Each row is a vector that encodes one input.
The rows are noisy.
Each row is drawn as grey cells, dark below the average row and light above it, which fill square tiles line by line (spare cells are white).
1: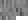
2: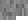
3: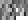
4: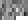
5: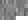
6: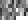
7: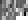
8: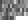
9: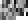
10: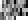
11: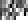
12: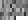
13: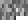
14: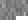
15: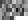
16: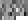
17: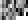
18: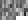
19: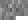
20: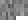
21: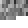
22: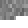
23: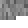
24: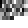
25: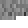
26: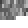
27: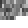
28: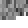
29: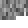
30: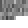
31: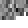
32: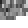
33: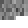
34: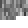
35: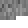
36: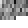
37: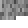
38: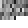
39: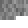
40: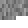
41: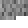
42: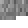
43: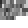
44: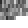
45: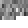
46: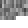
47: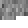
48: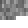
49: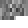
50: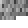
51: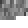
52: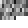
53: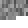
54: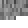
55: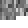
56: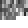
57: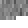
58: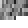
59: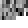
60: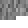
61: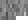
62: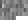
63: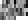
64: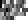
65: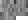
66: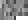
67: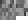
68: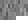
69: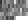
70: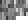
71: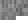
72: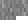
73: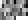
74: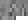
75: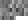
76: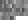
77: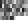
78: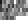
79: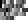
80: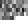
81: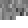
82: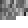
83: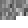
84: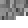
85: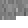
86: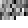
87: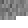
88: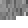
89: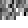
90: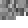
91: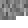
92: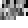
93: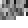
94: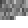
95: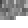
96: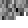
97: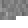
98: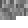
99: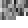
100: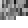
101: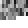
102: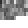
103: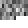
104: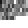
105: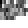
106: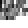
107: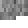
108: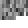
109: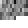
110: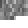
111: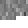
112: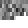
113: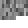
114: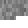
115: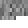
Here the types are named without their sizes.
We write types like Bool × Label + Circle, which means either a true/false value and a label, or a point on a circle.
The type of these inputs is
(Bool × Bool × Bool × Bool + Label) × Tree.
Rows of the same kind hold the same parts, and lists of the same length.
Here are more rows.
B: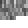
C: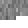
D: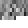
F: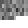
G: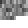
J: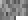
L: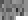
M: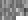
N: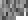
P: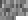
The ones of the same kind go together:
B, D, F, G, L, M, P
C, J, N

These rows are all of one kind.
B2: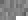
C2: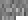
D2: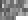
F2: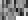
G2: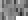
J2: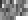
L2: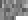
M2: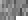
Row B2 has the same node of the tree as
C2 and F2.
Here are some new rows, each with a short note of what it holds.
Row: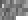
a node of a tree and four true/false values
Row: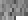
a node of a tree and four true/false values
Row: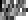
a label and a node of a tree
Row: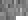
a label and a node of a tree
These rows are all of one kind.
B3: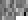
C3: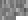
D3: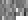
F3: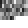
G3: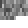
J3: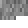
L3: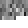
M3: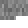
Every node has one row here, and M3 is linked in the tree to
G3 and J3.
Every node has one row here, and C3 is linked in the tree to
D3.
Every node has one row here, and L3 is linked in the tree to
B3 and F3.
